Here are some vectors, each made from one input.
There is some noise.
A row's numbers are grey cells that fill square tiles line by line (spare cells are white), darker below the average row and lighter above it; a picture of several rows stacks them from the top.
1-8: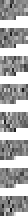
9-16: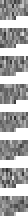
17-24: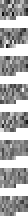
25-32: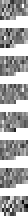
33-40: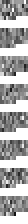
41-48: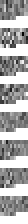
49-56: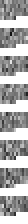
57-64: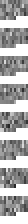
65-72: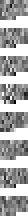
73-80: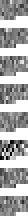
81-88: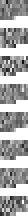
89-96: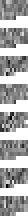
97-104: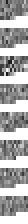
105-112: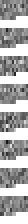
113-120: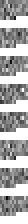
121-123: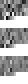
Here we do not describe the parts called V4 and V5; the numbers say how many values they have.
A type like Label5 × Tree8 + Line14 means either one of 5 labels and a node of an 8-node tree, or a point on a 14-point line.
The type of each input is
(Bool × V4 + Line6) × V5.
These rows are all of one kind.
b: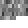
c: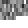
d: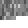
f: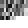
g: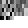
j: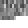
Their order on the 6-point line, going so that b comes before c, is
d, b, g, j, c, f.
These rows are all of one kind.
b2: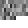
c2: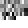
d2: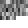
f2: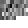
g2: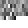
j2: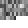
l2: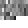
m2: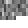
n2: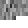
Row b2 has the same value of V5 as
f2, g2 and n2.
